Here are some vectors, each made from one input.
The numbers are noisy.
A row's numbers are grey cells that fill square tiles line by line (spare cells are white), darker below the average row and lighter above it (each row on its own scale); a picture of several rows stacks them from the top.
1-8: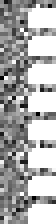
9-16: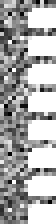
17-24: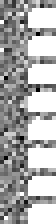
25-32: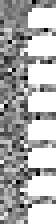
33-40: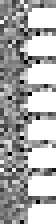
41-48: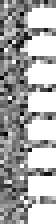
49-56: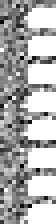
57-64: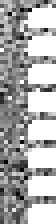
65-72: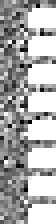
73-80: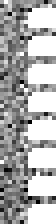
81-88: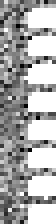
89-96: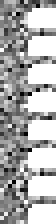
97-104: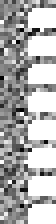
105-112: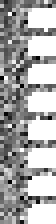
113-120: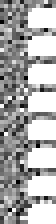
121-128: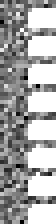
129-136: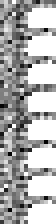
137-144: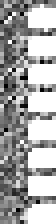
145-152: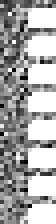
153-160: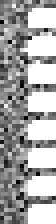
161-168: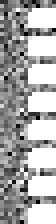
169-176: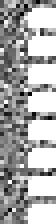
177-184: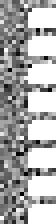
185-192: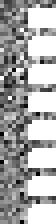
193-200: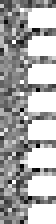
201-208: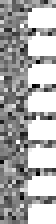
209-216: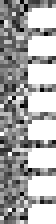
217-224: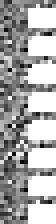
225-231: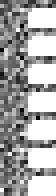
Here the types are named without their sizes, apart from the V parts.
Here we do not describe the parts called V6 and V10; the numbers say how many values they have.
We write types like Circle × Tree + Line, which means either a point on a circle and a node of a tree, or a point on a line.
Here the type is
(Label × Label × Label + Unit) × (Unit + V6 × V10).
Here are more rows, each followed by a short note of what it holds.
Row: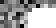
three labels
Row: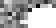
a fixed value
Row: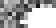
three labels
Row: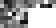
three labels, a value of V6 and a value of V10
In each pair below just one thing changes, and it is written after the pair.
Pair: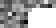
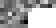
the value of V6
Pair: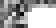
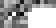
the value of V10
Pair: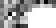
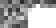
the value of V10
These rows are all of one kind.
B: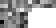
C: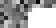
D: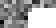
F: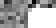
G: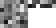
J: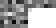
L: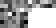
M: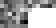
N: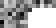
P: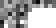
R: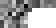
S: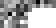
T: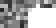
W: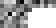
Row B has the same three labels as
L, M and N.
